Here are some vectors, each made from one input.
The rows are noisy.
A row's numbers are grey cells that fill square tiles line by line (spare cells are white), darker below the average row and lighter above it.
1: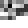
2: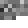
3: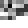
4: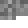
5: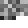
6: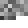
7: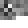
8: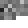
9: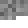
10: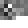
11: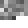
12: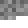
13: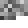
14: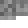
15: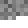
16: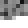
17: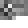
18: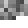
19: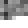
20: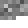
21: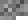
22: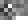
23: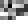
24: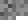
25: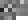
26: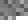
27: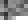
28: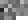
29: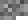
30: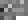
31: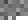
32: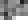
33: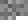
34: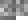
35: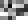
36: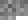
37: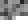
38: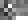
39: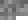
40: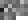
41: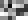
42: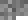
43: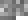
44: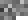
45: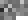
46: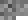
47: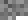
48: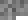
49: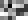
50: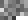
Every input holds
a list of up to two points on a 4-point line.
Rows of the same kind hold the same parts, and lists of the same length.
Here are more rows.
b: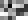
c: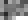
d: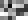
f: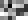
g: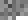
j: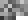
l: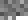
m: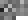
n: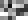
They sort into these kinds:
b, d, f, n
c, g, l
j, m

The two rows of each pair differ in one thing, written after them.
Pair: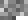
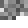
the place on the 4-point line in item 2 of the list
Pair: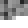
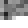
the place on the 4-point line in item 2 of the list
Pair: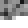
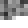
the place on the 4-point line in item 2 of the list
